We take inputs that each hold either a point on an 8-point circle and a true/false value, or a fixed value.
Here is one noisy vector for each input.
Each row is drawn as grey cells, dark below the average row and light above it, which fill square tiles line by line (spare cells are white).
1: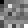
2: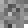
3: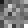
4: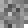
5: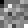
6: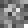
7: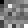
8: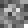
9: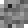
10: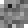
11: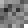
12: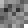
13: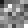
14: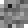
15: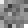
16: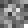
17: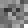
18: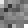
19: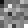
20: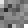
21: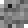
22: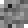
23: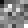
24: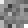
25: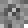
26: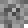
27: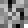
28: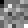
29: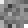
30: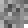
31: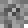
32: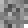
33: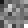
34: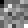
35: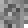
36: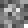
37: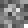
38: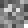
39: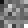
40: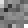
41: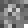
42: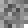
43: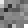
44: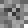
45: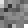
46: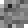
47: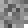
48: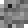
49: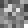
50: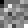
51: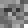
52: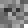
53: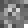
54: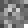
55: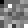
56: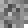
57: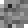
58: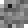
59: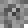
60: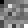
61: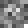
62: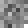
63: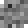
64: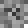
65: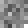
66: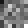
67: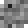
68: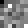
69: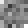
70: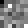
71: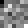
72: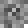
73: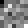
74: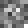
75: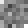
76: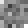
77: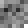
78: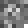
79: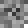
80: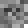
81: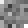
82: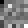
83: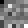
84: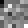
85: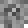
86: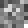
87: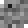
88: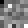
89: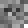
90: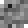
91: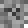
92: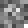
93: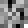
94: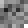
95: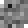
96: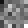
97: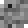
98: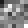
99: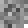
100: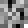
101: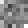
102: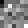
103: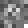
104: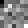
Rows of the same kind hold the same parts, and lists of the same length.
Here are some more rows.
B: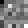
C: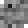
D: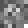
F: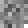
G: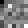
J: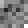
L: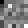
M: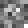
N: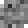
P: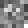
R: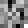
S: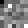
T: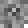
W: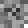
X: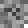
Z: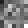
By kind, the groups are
B, C, D, F, G, J, L, M, N, P, S, T, W, X, Z
R

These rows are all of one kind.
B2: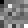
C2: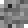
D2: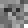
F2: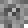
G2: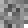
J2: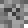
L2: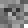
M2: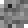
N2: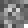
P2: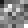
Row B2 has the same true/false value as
N2 and P2.
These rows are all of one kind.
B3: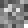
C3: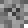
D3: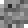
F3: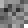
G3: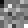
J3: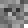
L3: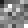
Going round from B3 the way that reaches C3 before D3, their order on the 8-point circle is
B3, L3, G3, C3, J3, F3, D3.
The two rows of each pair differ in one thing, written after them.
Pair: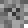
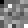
the true/false value
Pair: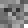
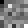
the true/false value
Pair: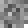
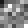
the true/false value
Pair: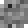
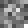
the true/false value
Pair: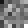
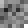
the true/false value
